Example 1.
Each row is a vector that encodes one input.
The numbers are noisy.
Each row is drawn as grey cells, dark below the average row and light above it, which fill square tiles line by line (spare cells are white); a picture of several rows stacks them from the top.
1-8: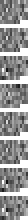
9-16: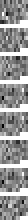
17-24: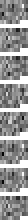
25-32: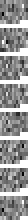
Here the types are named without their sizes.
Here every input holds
a label.
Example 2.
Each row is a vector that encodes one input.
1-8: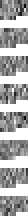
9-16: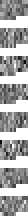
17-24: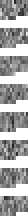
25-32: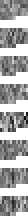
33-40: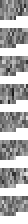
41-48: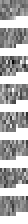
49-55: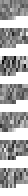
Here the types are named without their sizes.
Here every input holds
a label.
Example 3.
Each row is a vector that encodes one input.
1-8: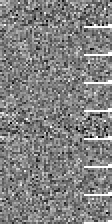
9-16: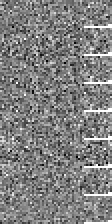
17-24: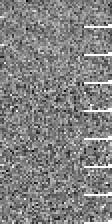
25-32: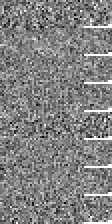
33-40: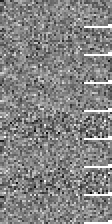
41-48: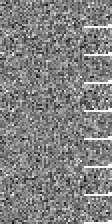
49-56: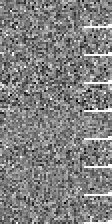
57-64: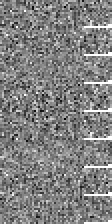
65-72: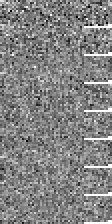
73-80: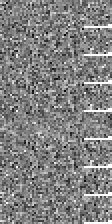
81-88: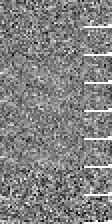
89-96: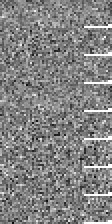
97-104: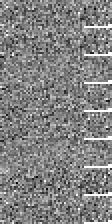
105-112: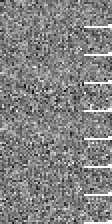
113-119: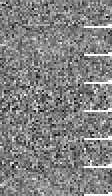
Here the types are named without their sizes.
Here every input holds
a point on a line.
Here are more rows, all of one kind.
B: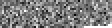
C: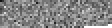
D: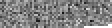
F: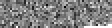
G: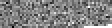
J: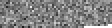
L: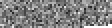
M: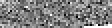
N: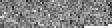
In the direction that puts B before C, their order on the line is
B, F, G, J, N, C, D, L, M.
